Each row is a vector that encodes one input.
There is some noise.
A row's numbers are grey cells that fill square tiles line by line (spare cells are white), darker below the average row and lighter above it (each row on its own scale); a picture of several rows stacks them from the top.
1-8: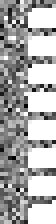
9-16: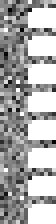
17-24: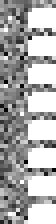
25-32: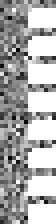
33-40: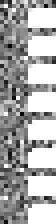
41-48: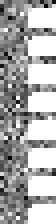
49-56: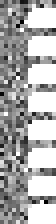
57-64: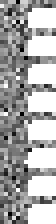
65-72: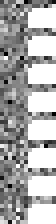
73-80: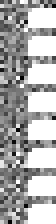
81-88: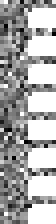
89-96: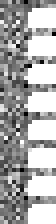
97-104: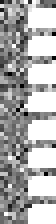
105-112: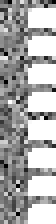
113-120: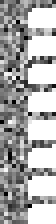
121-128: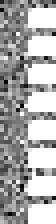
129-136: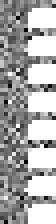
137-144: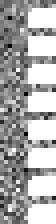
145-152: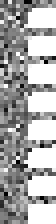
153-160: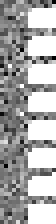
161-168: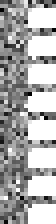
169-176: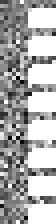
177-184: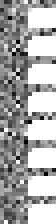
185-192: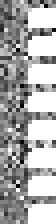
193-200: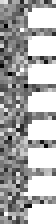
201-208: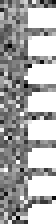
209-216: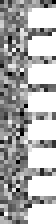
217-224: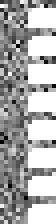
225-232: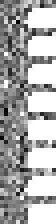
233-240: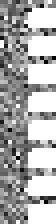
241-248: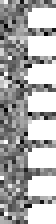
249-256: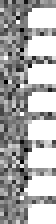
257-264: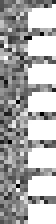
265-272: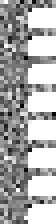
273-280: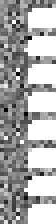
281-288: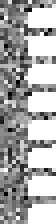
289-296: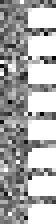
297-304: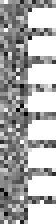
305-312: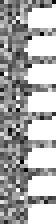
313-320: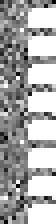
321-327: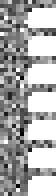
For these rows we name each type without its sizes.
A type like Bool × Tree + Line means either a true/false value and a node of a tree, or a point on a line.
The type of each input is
Bool × List(Line).
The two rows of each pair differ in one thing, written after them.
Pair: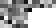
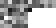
the place on the line in item 1 of the list
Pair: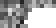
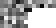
the true/false value
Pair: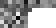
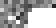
the place on the line in item 1 of the list
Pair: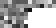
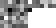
the place on the line in item 1 of the list
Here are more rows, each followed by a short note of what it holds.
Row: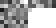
a true/false value, together with a list of two items
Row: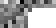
a true/false value, together with the empty list
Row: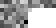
a true/false value, together with a list of two items
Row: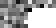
a true/false value, together with a list of one item
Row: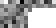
a true/false value, together with the empty list
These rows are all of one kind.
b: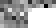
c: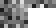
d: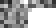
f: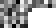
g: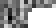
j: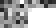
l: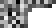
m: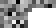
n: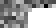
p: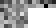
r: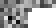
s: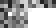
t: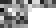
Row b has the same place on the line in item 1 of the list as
d, j, p and s.
